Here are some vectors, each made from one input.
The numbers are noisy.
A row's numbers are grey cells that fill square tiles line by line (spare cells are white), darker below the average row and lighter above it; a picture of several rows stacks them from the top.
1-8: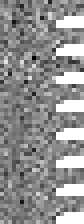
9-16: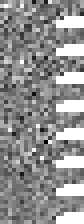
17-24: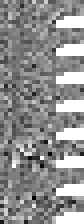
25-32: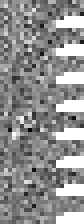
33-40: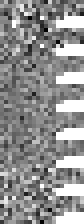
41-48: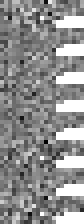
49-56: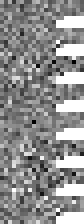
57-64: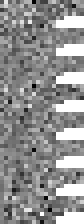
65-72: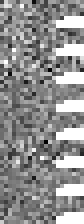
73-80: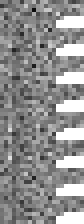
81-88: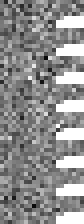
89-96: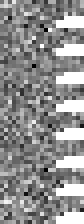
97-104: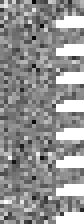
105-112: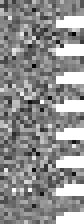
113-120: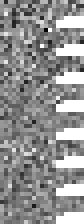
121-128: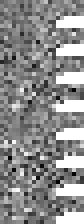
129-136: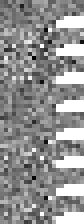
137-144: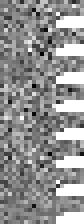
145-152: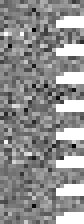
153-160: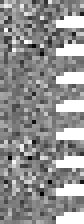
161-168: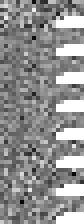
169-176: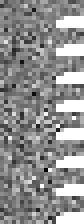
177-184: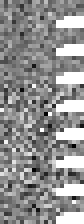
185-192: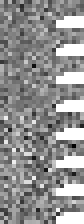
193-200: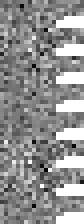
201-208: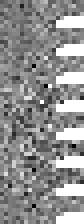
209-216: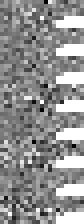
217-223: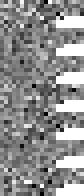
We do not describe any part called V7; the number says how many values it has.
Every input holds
either one of 6 labels and a point on a 5-point line, or a node of an 8-node tree, or a value of V7.
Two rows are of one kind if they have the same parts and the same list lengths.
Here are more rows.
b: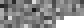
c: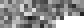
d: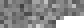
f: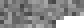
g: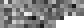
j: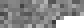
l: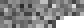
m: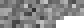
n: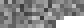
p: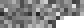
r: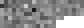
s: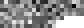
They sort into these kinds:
b, m, r
c, g, s
d, f, j, l, n, p

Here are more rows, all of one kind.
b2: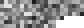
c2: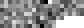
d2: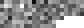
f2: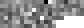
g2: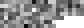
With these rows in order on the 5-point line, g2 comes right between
b2 and c2.
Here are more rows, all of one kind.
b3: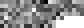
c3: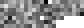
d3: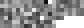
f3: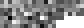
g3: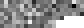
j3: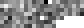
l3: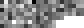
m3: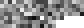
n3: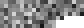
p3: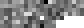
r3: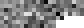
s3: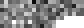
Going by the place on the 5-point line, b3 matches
d3, j3, m3 and p3.
